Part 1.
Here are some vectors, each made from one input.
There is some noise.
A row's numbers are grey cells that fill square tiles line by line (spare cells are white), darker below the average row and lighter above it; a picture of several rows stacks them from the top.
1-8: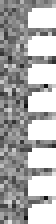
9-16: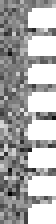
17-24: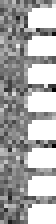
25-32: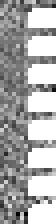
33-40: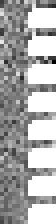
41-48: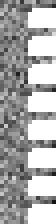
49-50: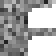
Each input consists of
a point on a 7-point line.
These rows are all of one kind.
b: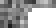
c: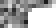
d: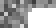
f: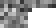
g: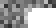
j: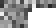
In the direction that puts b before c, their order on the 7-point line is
j, f, g, b, d, c.
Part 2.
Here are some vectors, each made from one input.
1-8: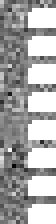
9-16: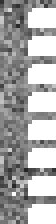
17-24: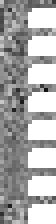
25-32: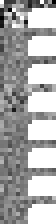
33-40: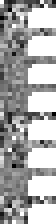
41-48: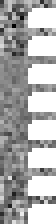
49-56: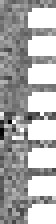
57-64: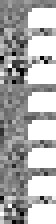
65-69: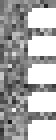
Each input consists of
a node of a 10-node tree.
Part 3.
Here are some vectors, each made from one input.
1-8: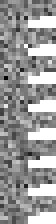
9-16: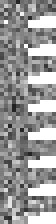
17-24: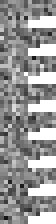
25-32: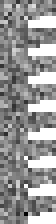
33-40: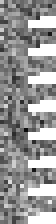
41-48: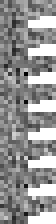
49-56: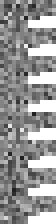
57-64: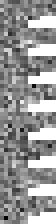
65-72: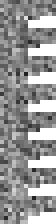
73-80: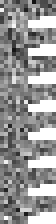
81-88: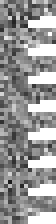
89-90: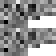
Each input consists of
three true/false values.
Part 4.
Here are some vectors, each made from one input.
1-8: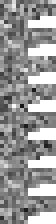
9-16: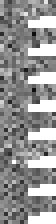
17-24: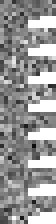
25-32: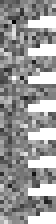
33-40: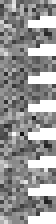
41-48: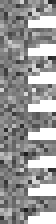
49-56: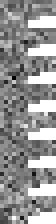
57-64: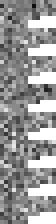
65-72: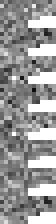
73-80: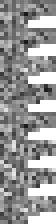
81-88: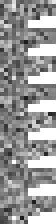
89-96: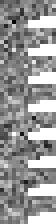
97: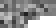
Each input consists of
a point on a 13-point line.
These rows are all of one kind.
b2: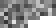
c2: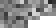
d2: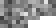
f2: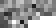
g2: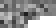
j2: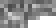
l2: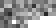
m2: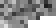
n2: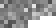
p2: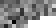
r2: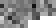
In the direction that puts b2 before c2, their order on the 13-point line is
f2, l2, b2, d2, c2, n2, j2, g2, p2, r2, m2.
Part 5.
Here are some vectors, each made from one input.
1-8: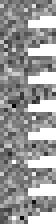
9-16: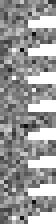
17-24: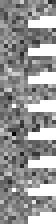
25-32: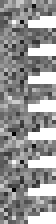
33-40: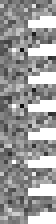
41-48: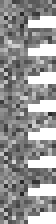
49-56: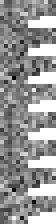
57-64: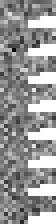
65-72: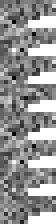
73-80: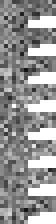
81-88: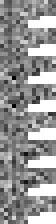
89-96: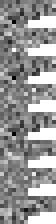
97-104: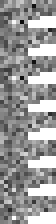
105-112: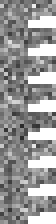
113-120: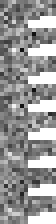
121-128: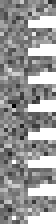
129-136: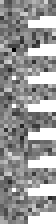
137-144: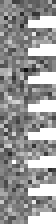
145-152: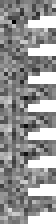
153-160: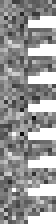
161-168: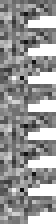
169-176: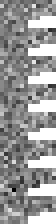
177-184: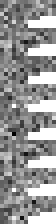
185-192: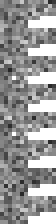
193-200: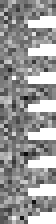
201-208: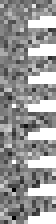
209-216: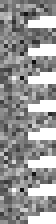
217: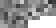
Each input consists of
a point on a 10-point line.
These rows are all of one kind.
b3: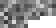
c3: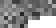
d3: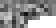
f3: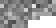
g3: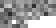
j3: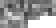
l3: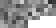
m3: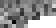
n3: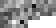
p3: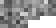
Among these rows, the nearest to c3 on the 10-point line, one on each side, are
d3 and m3.
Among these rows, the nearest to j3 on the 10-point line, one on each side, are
d3 and f3.
